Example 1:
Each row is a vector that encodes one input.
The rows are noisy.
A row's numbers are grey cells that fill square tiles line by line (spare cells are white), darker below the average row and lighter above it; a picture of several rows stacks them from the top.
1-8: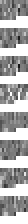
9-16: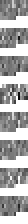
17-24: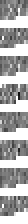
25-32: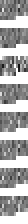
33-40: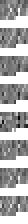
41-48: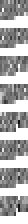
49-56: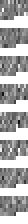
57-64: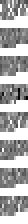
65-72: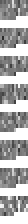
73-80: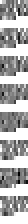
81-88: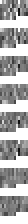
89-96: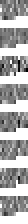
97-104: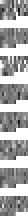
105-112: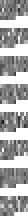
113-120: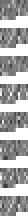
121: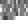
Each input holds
either a fixed value, or three true/false values.
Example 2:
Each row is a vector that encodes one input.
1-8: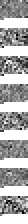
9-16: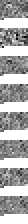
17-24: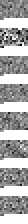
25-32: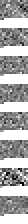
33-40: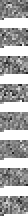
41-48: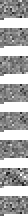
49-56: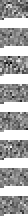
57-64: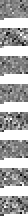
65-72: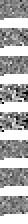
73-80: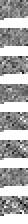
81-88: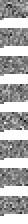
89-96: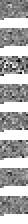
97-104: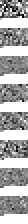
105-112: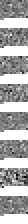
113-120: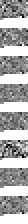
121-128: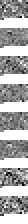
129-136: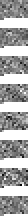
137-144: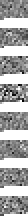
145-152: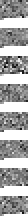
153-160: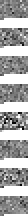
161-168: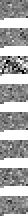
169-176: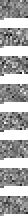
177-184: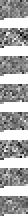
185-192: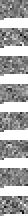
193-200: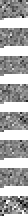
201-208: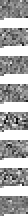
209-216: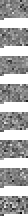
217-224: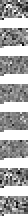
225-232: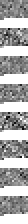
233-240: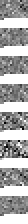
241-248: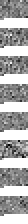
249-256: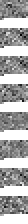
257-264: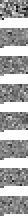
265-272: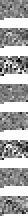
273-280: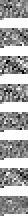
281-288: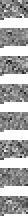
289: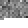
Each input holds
either a fixed value, or three true/false values.
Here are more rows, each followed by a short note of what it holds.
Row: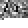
a fixed value
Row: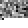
a fixed value
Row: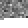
three true/false values
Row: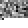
a fixed value
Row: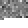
three true/false values
